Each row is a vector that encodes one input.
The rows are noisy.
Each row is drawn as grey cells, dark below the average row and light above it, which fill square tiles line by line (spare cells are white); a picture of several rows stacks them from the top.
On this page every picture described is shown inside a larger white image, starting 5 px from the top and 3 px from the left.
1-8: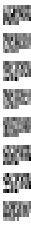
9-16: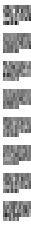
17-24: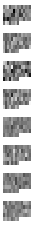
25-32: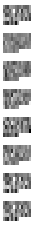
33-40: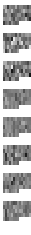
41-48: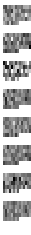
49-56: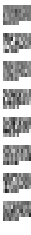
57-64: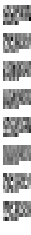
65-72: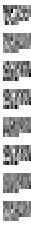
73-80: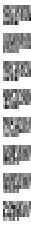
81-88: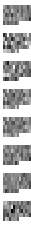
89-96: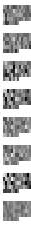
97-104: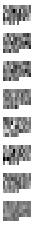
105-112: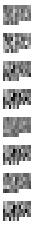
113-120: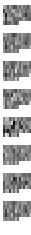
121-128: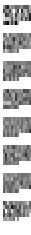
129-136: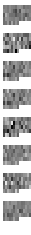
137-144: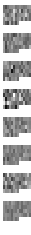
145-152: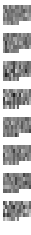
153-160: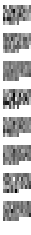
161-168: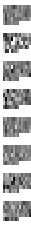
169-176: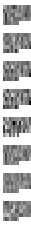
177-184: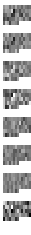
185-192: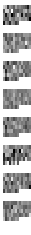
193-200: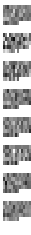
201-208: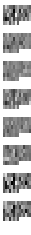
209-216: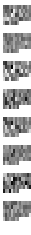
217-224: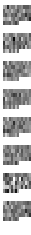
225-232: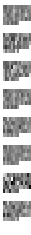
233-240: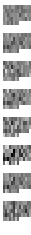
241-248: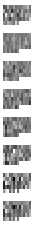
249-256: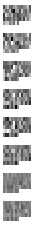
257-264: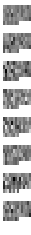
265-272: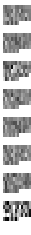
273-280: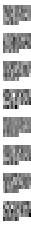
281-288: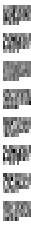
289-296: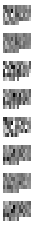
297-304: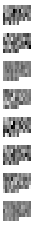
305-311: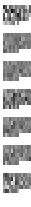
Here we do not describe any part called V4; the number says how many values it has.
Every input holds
either a point on a 10-point line, or three values of V4, or a list of up to three points on a 5-point line.
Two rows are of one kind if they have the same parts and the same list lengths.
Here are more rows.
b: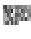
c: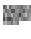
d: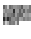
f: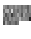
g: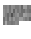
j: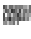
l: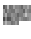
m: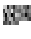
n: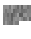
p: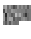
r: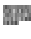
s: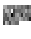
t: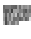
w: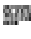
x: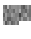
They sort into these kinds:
b, c, r, s
d, f, l, w
g, n
j
m, p, t
x

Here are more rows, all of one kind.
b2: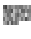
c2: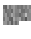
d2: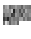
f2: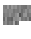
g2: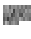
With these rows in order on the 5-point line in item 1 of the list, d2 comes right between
b2 and g2.
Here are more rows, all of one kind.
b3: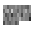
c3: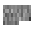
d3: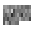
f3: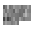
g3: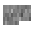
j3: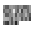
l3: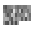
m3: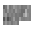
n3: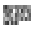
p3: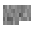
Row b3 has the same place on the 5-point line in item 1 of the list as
f3 and m3.
